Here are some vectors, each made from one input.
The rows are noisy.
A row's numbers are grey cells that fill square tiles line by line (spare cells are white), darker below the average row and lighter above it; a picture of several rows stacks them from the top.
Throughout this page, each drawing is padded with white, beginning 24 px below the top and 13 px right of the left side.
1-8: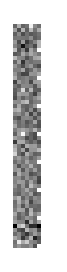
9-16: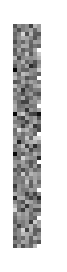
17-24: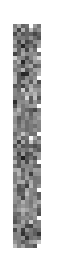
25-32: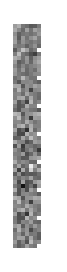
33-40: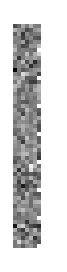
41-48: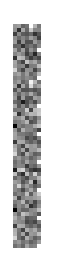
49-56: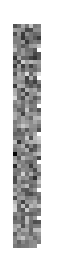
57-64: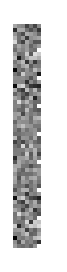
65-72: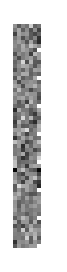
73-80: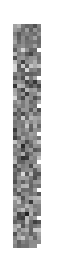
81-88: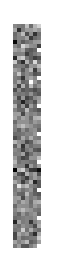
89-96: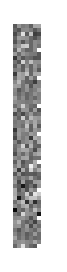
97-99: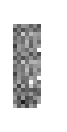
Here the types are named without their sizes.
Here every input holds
a node of a tree.
